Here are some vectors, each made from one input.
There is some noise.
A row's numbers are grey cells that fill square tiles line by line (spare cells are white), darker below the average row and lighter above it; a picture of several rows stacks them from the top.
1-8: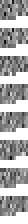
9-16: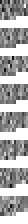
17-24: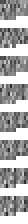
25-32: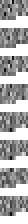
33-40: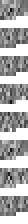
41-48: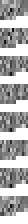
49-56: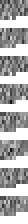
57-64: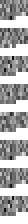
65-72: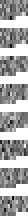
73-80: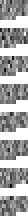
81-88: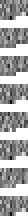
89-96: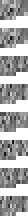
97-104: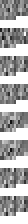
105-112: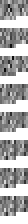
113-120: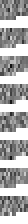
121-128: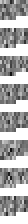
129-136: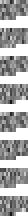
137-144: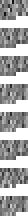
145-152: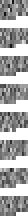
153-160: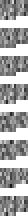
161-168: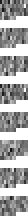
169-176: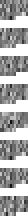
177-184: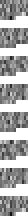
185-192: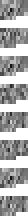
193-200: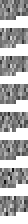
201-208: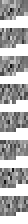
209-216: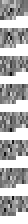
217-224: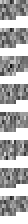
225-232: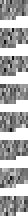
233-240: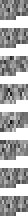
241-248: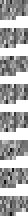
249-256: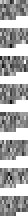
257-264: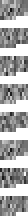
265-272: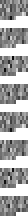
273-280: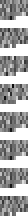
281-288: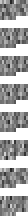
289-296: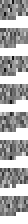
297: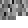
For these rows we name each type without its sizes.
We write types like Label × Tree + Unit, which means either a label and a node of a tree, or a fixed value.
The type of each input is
Circle.
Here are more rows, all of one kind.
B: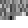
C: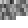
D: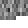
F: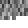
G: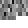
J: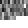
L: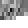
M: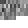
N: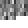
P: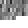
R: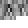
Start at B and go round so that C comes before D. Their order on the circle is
B, G, R, L, C, P, D, N, F, J, M.
